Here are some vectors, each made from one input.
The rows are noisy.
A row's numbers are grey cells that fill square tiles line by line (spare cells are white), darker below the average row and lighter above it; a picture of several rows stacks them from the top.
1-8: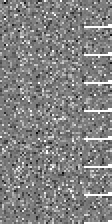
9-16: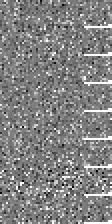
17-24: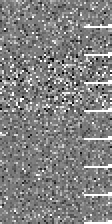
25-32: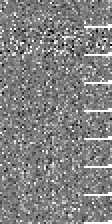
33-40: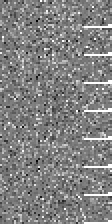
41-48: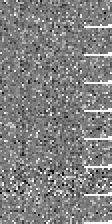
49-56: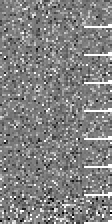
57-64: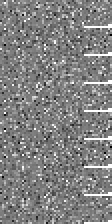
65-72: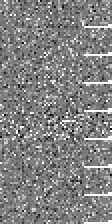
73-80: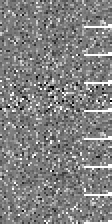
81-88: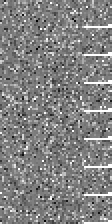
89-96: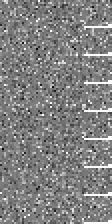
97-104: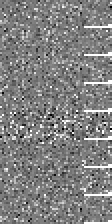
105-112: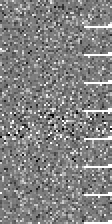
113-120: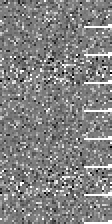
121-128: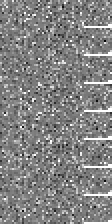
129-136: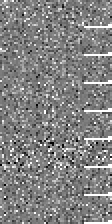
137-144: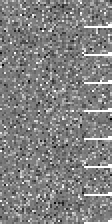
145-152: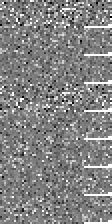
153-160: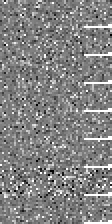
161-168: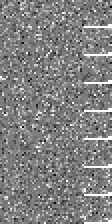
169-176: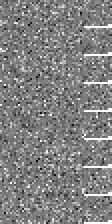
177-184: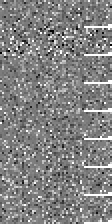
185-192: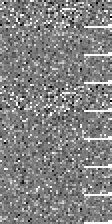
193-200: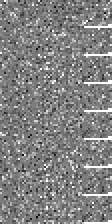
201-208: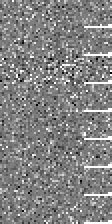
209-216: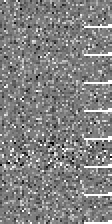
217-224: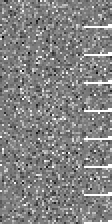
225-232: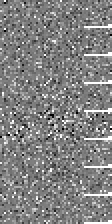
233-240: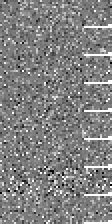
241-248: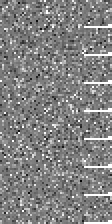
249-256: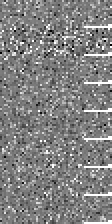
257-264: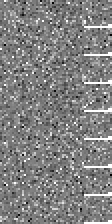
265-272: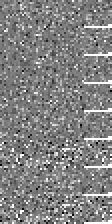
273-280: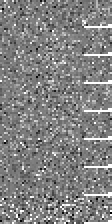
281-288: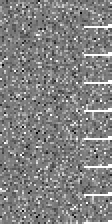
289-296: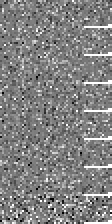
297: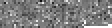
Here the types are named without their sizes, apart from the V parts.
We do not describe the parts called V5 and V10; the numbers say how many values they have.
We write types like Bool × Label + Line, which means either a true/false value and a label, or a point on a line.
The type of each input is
Bool × (Circle + Unit) × (Tree + V10) + V5.
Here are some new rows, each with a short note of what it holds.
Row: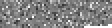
a point on a circle, a true/false value and a value of V10
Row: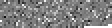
a point on a circle, a node of a tree and a true/false value
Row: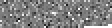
a point on a circle, a node of a tree and a true/false value
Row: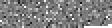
a point on a circle, a node of a tree and a true/false value
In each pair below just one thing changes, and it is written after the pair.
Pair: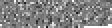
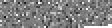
the true/false value
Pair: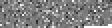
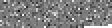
the true/false value
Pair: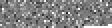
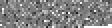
the place on the circle
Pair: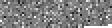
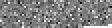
the place on the circle
